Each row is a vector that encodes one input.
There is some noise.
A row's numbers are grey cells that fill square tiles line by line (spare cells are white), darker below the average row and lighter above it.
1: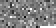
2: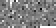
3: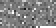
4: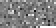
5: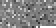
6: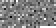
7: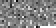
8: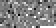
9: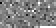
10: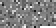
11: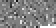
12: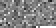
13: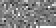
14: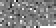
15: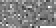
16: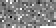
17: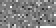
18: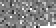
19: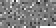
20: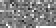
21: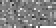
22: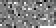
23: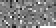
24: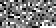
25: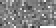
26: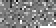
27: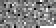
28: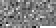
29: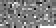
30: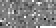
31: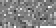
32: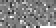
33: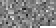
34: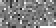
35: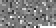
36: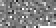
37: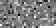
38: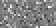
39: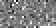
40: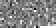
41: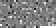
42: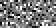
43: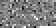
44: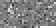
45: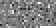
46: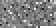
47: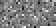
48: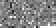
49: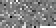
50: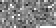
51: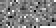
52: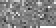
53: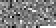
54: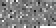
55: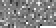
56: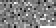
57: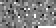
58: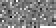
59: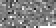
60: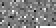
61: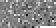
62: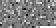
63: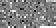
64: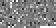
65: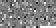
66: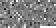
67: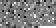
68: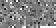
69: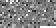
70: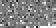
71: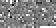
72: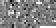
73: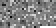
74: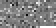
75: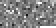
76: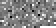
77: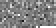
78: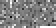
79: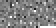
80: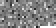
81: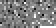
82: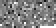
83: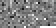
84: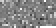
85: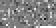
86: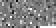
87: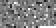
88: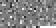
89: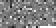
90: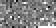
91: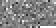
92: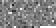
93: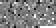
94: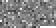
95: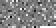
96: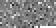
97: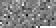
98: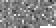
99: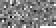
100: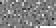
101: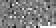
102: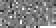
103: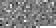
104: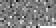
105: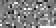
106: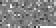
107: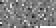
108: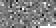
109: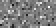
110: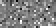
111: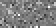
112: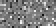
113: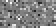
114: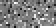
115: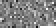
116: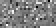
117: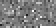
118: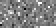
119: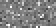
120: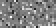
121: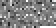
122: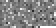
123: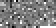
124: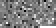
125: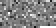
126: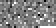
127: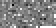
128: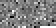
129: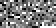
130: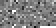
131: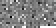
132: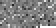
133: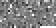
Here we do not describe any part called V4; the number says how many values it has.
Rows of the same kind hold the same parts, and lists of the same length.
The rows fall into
3 kinds.
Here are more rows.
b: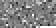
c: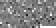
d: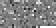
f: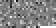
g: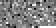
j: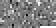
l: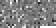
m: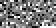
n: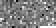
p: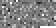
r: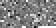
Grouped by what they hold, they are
b, c, d, j, l, p, r
f, g, n
m

